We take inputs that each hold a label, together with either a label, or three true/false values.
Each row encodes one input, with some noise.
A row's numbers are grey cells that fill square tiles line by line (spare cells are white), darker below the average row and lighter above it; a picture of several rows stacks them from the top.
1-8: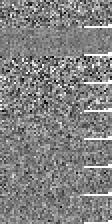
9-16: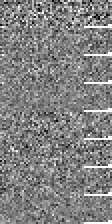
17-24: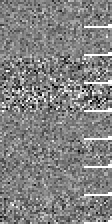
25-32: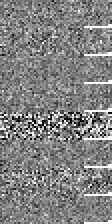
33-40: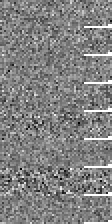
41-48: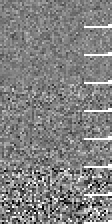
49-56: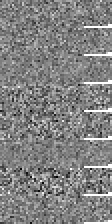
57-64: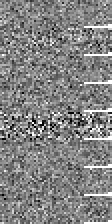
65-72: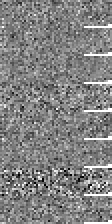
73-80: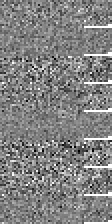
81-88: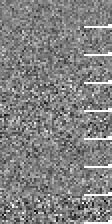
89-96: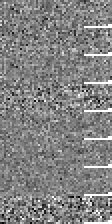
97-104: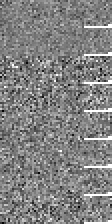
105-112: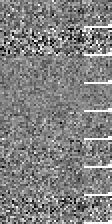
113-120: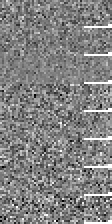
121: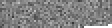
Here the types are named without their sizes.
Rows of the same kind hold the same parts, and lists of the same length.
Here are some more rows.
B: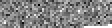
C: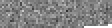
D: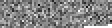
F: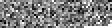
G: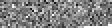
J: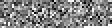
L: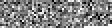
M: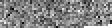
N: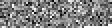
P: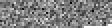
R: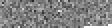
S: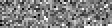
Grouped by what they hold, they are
B, C, F, G, P, R
D, J, L, M, N, S

